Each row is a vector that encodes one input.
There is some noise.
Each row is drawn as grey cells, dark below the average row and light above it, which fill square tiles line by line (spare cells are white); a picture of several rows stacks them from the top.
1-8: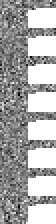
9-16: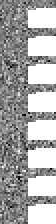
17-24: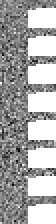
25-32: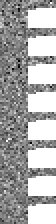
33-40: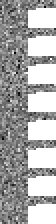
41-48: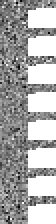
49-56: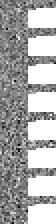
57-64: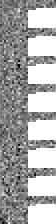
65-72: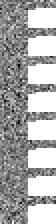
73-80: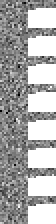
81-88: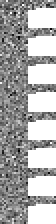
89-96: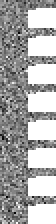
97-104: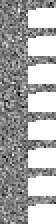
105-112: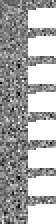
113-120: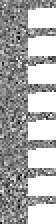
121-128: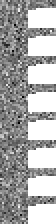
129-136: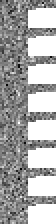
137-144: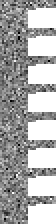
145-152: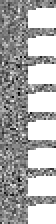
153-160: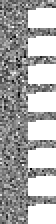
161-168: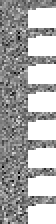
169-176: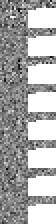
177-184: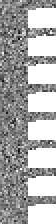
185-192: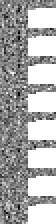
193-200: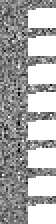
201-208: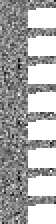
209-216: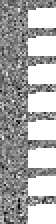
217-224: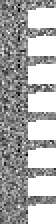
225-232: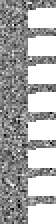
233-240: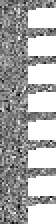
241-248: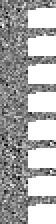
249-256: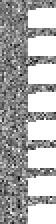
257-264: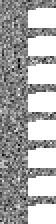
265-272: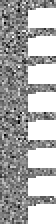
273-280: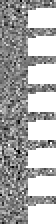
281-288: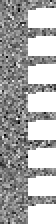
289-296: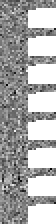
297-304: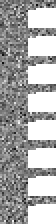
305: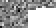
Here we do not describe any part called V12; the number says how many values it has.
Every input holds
a point on an 11-point circle, together with either four true/false values, or a value of V12.
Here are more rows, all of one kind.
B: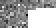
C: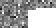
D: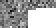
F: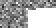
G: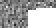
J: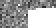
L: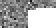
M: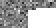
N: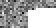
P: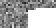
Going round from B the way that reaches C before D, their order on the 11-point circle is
B, J, C, F, N, M, G, P, L, D.
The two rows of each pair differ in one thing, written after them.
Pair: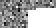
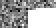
the value of V12
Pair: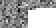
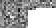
the value of V12
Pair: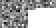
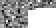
the place on the 11-point circle
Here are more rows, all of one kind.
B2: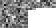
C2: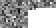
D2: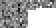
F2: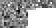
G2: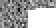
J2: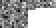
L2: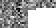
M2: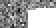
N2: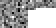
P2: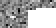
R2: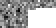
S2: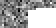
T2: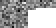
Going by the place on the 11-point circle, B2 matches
N2 and P2.
